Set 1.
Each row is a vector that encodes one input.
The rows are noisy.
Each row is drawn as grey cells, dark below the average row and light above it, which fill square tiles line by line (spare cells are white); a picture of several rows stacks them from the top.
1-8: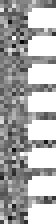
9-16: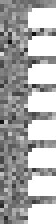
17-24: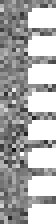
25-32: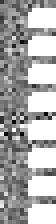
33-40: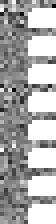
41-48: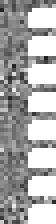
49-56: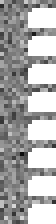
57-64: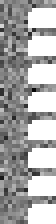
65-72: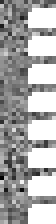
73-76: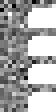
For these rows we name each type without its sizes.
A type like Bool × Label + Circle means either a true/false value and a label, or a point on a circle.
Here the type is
Line × Line.
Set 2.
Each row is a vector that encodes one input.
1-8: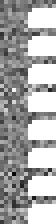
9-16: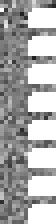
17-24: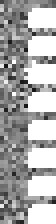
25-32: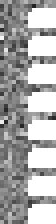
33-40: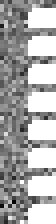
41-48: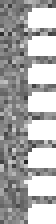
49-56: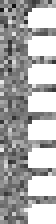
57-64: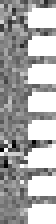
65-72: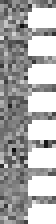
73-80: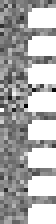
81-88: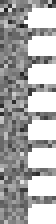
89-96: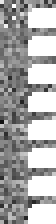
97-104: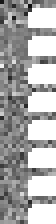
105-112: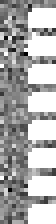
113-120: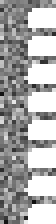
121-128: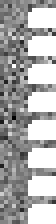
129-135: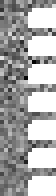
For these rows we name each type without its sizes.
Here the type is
Line × Line.
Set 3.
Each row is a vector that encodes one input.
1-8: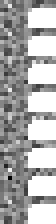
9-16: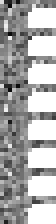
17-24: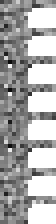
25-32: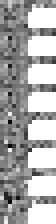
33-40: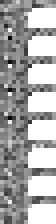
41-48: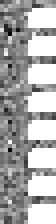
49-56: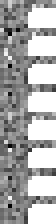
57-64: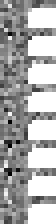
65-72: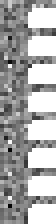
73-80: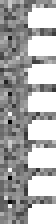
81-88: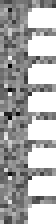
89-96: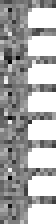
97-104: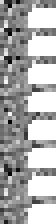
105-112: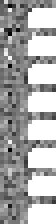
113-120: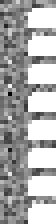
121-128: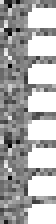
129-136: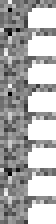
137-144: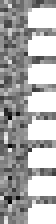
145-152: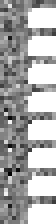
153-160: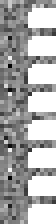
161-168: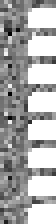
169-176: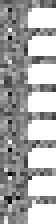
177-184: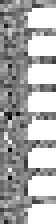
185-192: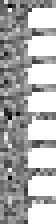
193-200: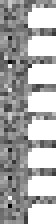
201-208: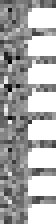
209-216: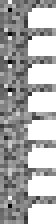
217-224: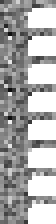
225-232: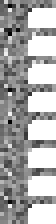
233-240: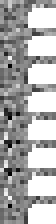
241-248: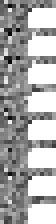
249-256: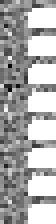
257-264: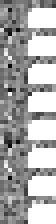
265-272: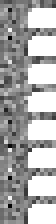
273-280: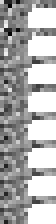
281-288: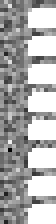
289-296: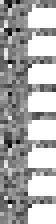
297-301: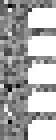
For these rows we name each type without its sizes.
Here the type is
Label.
